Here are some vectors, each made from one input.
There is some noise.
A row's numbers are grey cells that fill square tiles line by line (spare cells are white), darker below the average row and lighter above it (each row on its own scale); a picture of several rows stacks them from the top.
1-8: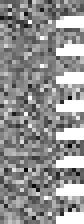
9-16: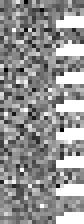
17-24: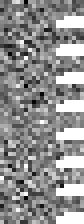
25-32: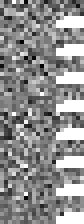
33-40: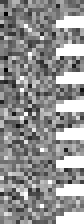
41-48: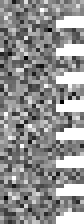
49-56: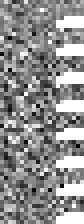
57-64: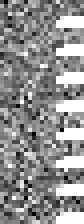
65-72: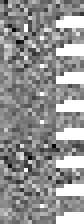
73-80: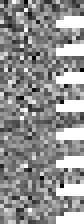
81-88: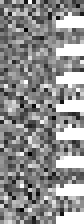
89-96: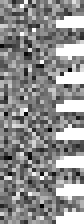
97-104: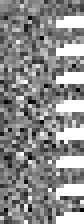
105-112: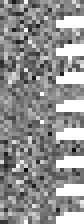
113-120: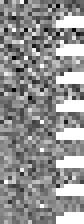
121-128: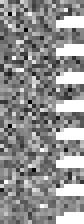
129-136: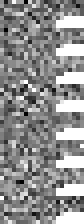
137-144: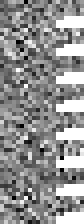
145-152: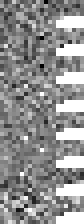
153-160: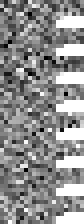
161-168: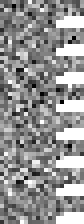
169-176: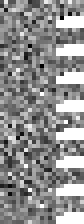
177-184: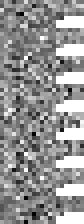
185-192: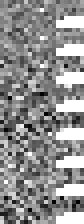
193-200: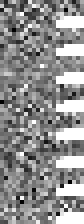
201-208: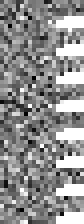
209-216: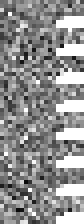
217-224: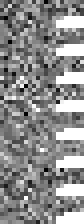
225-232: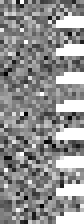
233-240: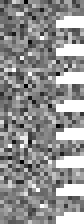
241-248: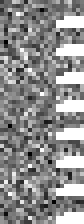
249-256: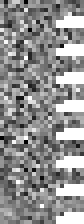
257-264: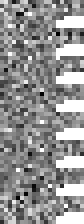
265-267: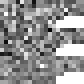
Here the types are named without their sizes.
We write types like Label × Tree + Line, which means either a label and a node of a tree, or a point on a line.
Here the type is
Label × Label × Label × Label × Label.
